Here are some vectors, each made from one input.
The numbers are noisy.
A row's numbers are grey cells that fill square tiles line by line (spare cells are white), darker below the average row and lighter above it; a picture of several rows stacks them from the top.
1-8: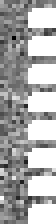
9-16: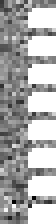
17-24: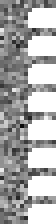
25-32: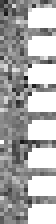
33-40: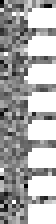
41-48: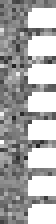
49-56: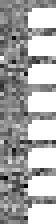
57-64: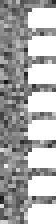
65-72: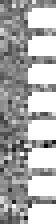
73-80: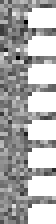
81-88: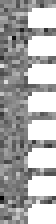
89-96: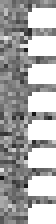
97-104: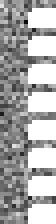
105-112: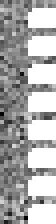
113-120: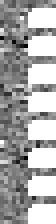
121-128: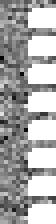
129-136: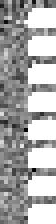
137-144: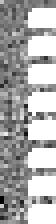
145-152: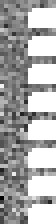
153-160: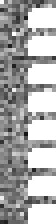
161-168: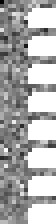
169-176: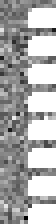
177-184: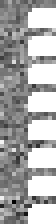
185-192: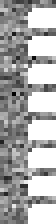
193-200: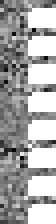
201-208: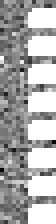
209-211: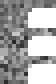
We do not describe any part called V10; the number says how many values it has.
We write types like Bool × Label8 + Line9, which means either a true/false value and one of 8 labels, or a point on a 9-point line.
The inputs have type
(Bool × V10 + Line6) × Line6 + Circle9.
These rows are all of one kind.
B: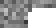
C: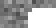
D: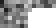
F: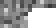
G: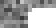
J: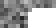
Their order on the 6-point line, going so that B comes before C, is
B, D, C, G, J, F.
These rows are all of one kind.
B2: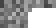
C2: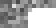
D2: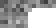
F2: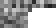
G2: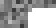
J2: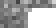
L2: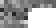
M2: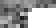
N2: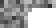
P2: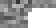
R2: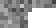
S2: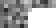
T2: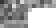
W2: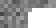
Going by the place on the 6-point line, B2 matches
D2, M2 and R2.
